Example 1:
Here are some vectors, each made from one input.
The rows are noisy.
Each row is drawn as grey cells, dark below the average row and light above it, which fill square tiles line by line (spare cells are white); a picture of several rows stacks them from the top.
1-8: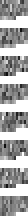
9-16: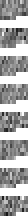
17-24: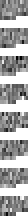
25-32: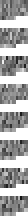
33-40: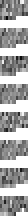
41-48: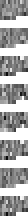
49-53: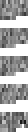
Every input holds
a point on a 6-point line and a true/false value.
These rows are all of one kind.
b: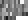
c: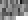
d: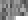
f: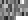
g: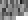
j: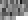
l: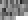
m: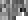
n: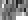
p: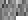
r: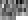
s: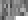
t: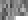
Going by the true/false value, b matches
m and p.
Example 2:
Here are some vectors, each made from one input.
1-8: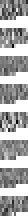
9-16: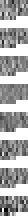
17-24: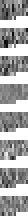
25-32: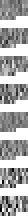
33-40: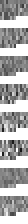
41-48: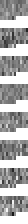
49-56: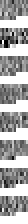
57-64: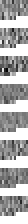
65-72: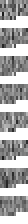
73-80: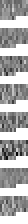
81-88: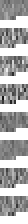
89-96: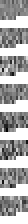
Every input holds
a true/false value, together with either a fixed value, or a point on each of two 8-point lines.
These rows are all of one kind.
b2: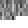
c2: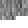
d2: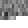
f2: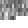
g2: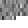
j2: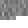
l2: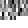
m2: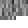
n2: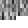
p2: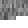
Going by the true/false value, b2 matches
m2, n2 and p2.
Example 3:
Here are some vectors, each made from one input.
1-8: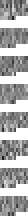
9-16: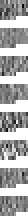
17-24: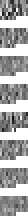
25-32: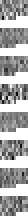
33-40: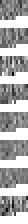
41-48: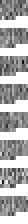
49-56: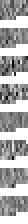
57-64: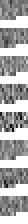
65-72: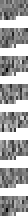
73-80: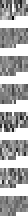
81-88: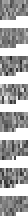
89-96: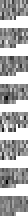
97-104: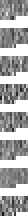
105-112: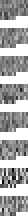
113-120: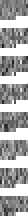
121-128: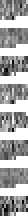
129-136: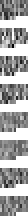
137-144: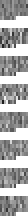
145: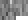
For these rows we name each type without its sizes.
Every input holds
a list of points on a line.
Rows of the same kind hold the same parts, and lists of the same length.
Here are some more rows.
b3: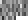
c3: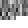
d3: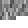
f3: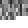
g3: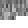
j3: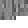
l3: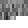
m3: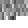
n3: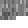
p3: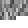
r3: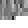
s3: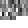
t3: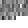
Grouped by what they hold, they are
b3, c3, f3, g3, j3, l3, s3, t3
d3, p3
m3, n3, r3

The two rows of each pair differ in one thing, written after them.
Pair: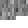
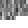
the place on the line in item 2 of the list
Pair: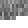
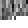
the place on the line in item 1 of the list
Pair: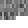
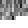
the place on the line in item 1 of the list
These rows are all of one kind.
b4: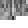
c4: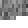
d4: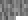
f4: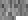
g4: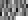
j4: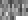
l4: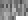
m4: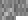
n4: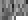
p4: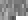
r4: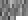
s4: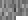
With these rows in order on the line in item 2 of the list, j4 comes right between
d4 and l4.
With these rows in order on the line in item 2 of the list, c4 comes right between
f4 and p4.
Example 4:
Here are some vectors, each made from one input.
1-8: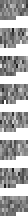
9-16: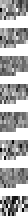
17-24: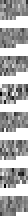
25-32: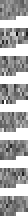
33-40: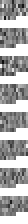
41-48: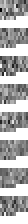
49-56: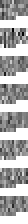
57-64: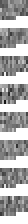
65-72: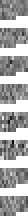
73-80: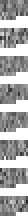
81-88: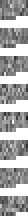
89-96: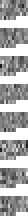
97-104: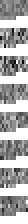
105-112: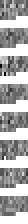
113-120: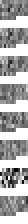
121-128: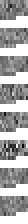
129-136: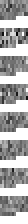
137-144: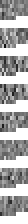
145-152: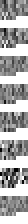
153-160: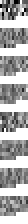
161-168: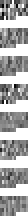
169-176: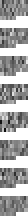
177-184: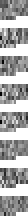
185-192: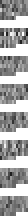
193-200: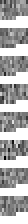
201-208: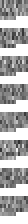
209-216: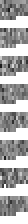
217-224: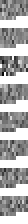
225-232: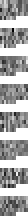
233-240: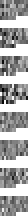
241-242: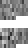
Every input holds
either a fixed value, or one of 10 labels and a true/false value.
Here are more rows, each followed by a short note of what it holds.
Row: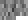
one of 10 labels and a true/false value
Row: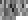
one of 10 labels and a true/false value
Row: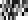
a fixed value
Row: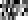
a fixed value
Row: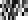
a fixed value
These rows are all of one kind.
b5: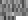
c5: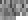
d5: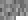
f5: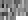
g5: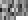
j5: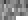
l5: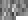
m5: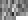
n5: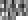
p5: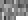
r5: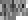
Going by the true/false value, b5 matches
c5, d5, f5 and r5.
